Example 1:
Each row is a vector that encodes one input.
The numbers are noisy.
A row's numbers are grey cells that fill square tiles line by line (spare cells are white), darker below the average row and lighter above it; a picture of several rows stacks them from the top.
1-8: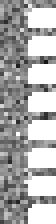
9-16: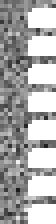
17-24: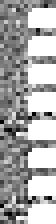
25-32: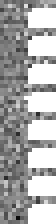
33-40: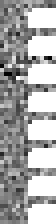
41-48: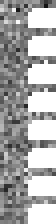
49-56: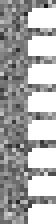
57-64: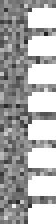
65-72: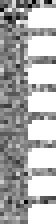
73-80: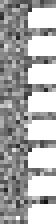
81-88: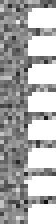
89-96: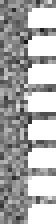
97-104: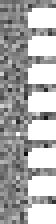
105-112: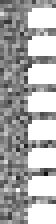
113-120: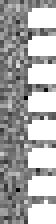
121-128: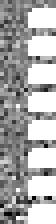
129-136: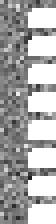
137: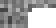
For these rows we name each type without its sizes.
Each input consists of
a list of points on a line.
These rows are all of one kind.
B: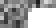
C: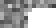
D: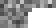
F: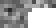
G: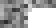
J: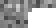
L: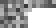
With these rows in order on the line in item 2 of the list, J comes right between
C and L.
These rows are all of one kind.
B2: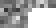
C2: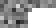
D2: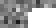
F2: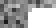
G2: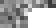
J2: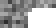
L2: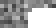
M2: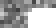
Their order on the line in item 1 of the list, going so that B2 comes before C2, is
G2, B2, M2, J2, L2, D2, C2, F2.
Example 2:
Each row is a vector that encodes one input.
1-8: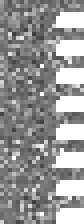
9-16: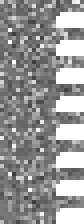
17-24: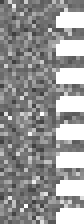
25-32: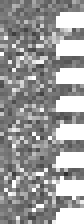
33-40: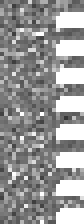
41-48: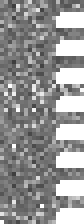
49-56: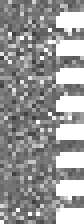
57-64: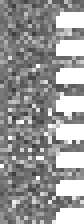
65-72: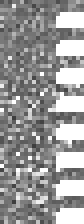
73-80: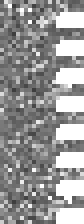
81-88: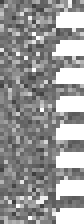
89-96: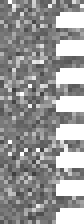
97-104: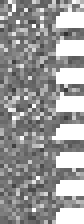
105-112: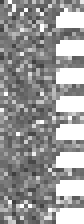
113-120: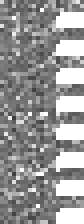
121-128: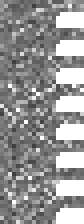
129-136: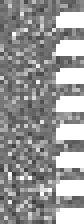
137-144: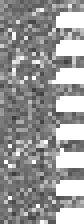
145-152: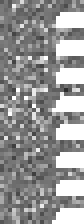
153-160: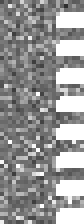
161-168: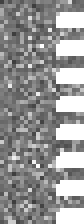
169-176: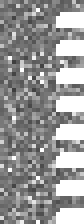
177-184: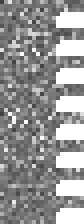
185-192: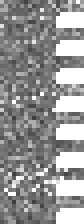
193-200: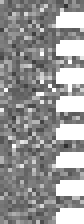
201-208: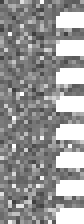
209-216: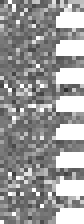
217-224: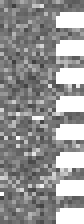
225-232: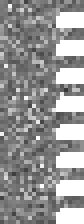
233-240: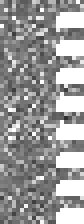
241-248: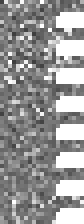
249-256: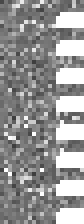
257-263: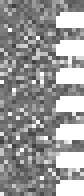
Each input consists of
either a point on a 19-point circle, or a point on a 10-point line.
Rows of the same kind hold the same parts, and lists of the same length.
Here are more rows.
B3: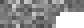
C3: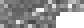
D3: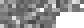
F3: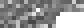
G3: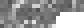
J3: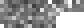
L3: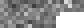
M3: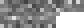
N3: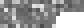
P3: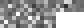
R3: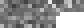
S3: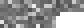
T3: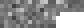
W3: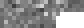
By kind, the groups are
B3, G3, N3, P3, T3, W3
C3, D3, F3, J3, L3, M3, R3, S3

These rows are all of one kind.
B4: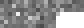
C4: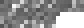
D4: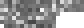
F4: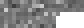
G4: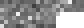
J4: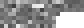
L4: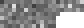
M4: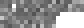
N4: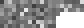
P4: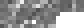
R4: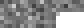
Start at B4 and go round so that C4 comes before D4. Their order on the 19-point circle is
B4, R4, N4, L4, M4, C4, P4, F4, J4, D4, G4.
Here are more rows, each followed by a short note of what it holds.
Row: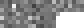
a point on a 19-point circle
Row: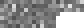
a point on a 19-point circle
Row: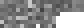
a point on a 10-point line
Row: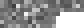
a point on a 10-point line
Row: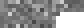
a point on a 19-point circle
